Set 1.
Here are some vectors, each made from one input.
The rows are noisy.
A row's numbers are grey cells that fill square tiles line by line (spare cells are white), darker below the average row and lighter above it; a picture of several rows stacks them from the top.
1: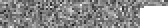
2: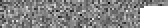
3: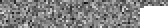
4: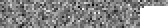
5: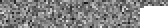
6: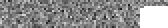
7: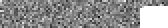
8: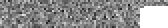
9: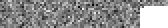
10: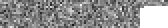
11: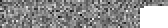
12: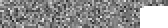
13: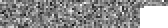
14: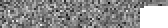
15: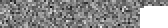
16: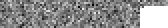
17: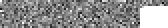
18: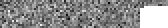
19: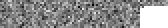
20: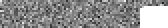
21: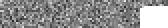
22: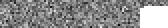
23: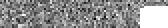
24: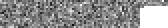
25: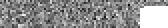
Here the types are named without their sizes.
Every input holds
a point on a circle.
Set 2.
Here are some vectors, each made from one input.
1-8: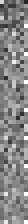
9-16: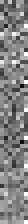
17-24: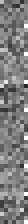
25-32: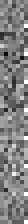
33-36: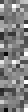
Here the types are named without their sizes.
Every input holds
a point on each of two lines.
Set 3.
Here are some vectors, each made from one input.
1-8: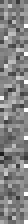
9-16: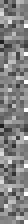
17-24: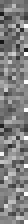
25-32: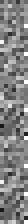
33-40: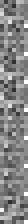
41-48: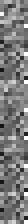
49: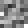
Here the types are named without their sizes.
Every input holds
a point on a line.
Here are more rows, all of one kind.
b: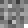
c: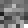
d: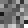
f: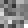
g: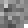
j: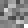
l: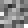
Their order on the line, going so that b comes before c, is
f, l, g, b, j, c, d.
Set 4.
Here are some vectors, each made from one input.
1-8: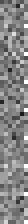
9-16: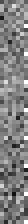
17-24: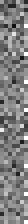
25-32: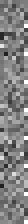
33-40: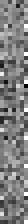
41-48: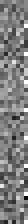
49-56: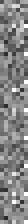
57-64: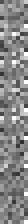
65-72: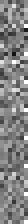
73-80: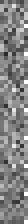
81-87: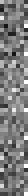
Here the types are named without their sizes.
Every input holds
a point on each of two lines.
